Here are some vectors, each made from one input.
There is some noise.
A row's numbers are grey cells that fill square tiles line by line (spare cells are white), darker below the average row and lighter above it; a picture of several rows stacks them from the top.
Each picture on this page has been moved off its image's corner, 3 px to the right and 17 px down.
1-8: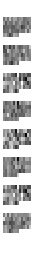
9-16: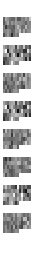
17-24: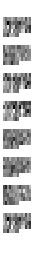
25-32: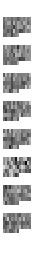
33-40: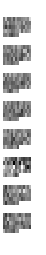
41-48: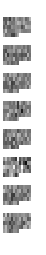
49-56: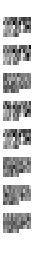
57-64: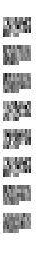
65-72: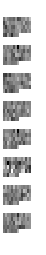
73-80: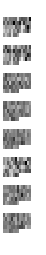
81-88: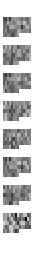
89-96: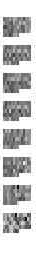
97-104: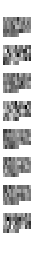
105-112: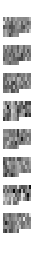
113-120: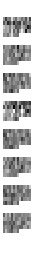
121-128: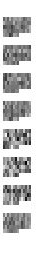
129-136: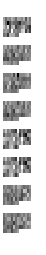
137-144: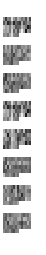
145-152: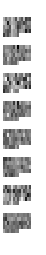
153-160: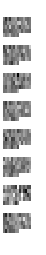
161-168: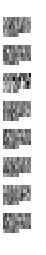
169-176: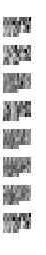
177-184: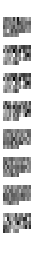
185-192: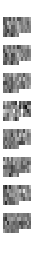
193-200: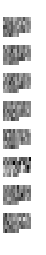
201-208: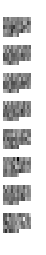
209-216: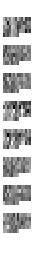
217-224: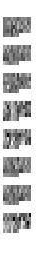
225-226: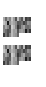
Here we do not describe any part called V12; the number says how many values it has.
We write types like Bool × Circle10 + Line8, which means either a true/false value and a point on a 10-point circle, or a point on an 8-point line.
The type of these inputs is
Circle8 + Line14 × V12.
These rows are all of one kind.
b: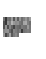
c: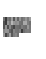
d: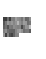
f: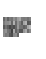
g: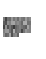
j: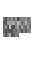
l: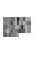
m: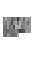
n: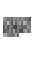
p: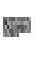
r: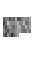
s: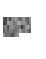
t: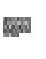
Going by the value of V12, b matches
c and g.
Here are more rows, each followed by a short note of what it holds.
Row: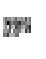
a point on an 8-point circle
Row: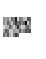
a point on an 8-point circle
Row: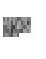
a point on a 14-point line and a value of V12
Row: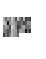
a point on an 8-point circle
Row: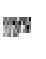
a point on an 8-point circle
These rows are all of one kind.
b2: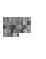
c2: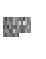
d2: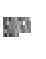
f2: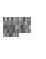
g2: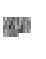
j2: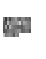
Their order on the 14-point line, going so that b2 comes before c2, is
g2, f2, b2, c2, j2, d2.
